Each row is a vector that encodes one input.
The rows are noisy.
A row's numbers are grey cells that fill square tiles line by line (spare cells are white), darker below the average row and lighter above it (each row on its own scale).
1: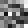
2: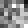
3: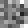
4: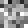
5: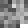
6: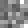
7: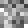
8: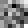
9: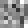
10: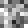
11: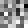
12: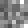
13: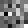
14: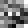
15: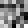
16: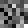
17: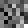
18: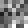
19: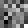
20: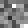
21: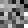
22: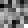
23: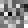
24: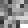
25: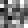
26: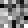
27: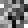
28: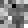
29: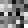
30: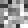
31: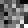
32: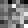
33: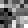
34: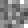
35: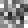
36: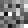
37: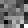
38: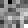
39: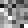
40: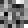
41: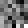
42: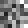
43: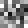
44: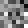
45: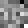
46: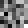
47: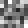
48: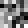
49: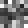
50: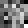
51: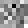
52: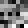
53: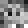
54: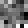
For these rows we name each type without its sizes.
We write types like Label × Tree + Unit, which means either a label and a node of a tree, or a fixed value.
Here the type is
Bool × Line.
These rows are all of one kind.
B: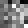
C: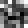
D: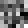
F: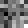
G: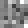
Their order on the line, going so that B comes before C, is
D, B, C, F, G.
